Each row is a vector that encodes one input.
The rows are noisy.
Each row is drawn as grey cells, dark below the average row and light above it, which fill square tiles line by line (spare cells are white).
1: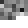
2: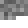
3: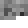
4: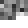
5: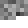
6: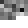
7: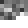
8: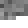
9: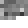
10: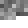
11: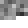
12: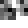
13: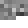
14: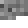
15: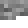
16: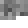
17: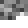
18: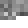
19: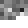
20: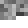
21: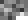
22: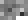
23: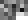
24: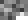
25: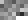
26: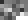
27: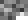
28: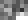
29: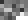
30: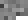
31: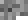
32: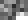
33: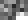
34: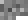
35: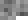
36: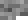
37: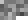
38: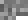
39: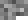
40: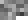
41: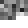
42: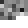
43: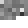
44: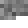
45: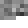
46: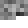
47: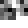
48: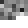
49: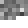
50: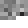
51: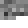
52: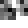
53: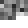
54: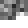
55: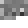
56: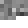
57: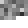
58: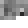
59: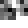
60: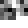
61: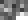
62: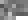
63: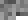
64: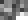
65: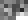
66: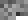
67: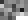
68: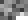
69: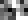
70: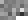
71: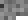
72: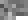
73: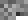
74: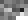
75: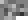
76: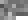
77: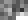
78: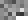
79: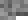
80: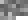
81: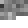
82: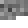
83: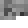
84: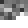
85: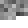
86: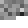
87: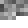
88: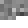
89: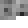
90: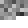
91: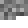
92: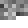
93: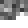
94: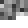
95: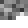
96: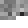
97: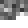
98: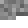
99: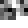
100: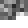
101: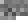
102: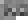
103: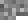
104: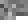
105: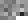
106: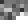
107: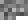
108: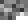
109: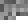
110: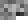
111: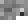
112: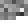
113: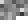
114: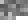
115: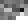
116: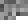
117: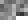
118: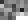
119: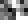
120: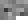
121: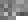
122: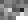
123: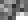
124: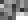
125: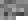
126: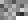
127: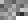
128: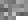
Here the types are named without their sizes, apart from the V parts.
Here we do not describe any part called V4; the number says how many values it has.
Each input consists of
a list of items, each a true/false value and a value of V4.
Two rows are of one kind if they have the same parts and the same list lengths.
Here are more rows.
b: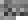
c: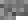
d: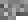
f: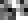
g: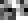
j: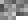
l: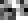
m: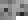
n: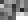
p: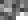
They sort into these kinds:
b, c, d, j, m
f, g, l
n, p

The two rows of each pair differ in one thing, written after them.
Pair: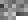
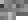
the true/false value in item 1 of the list
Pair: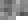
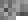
the value of V4 in item 2 of the list
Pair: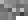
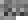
the true/false value in item 2 of the list
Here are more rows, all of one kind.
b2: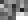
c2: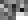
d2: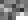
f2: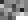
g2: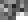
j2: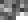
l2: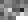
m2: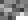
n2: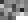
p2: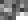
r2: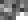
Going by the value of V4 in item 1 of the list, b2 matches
c2, f2 and n2.
